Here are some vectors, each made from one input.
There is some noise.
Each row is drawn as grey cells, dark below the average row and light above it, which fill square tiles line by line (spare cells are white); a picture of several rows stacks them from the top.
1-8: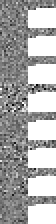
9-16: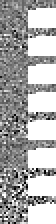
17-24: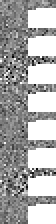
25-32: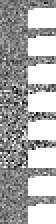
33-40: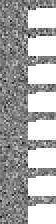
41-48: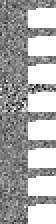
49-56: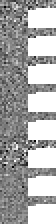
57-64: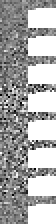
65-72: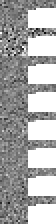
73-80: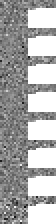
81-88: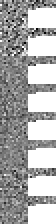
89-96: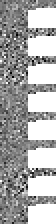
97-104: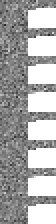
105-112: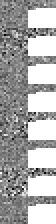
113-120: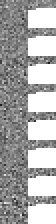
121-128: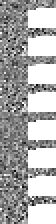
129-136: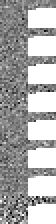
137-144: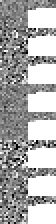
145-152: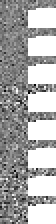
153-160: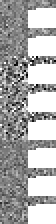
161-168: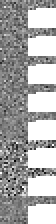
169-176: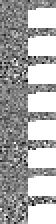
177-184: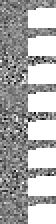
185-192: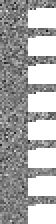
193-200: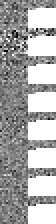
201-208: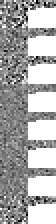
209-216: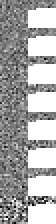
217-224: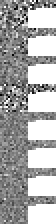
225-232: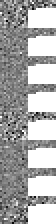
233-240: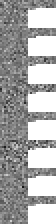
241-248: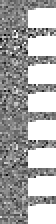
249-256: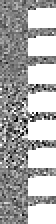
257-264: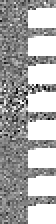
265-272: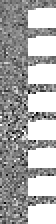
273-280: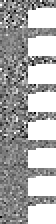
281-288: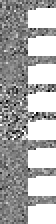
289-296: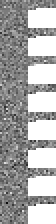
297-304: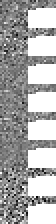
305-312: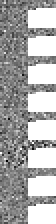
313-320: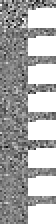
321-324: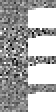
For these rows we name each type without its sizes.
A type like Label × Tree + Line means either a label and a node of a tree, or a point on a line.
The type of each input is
(Circle + Unit) × Line + Label.
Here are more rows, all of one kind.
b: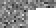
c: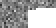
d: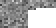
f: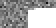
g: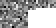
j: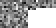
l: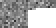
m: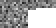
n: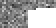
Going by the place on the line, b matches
j, m and n.
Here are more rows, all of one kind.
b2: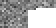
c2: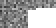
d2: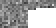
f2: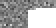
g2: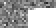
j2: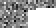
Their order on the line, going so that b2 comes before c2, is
f2, b2, c2, g2, d2, j2.
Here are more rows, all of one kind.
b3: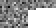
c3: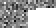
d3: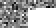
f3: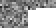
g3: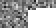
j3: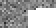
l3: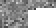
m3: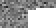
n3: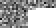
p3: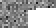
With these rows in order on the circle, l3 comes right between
g3 and p3.
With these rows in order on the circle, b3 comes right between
j3 and p3.
